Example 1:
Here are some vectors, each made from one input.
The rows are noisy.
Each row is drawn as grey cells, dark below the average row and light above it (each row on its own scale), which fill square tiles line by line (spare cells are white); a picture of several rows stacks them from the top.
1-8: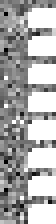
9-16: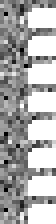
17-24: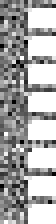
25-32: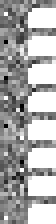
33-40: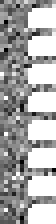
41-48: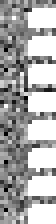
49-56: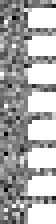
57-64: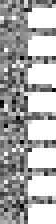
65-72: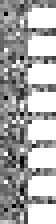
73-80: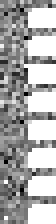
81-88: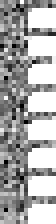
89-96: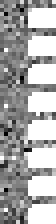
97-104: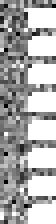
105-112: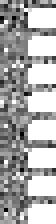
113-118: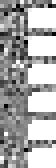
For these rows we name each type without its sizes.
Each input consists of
either a fixed value, or three true/false values.
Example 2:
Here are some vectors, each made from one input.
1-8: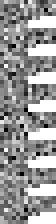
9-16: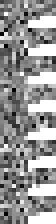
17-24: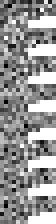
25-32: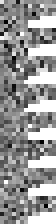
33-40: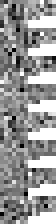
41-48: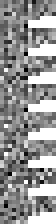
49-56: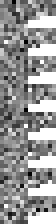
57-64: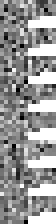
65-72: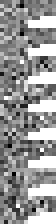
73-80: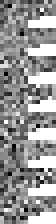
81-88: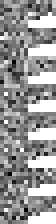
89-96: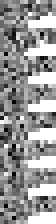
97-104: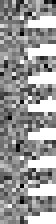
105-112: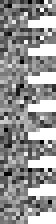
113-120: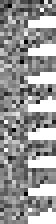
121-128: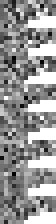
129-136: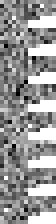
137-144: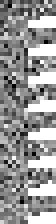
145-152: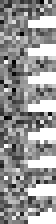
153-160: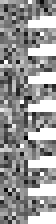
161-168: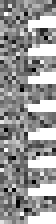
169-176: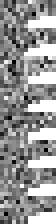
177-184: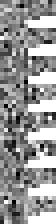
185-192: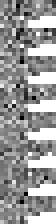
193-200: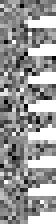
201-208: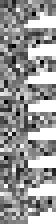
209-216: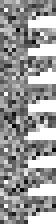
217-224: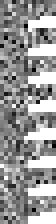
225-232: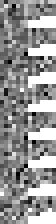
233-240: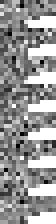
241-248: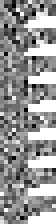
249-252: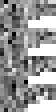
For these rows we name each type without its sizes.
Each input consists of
a label.
